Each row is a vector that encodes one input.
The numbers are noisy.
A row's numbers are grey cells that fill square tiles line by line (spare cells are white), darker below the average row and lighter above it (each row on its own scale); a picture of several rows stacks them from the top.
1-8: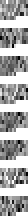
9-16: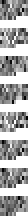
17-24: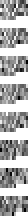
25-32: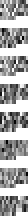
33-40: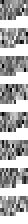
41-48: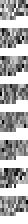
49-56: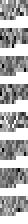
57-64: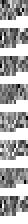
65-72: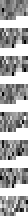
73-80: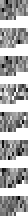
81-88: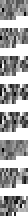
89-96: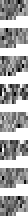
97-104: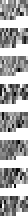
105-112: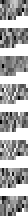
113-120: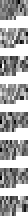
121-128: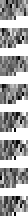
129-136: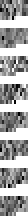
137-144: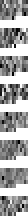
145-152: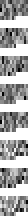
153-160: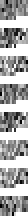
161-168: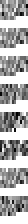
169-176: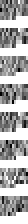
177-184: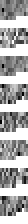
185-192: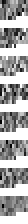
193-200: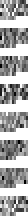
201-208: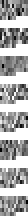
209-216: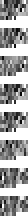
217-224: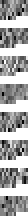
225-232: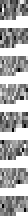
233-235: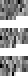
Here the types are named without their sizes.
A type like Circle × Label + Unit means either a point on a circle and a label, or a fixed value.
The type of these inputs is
Bool × Bool × Bool × Bool + Circle + Line.
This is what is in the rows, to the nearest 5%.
About 15% of them hold a point on a circle. About 25% of them hold a point on a line. The rest hold four true/false values.
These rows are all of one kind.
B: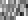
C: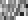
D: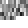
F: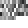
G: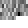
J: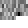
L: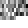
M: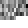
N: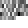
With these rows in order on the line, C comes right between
B and M.
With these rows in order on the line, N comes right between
F and G.
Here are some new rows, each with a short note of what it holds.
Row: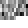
a point on a line
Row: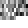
a point on a line
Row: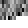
a point on a circle
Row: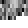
a point on a circle
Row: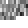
a point on a line
